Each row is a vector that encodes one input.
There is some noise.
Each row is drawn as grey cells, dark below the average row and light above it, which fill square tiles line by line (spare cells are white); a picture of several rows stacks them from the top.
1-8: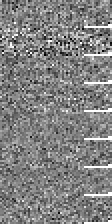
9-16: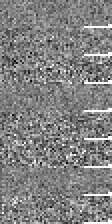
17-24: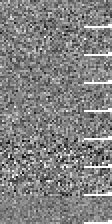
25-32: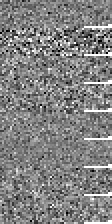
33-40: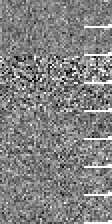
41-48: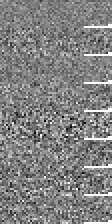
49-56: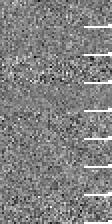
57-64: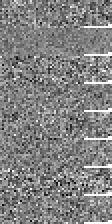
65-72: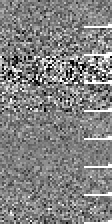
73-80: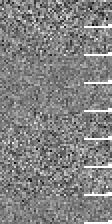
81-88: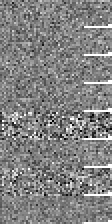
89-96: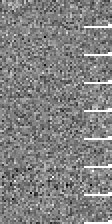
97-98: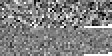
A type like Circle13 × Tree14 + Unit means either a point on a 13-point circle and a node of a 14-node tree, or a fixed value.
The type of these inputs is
(Bool × Bool × Bool × Bool + Line6) × Line9.
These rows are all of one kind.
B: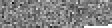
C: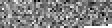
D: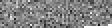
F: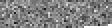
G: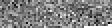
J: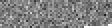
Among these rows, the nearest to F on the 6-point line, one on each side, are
G and J.
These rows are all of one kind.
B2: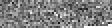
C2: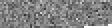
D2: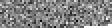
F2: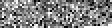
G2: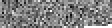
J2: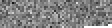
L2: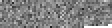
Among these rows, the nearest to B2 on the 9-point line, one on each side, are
D2 and G2.
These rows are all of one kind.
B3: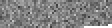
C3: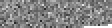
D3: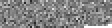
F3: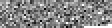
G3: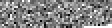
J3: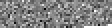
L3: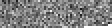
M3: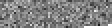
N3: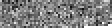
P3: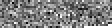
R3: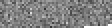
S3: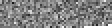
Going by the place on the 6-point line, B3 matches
P3 and R3.
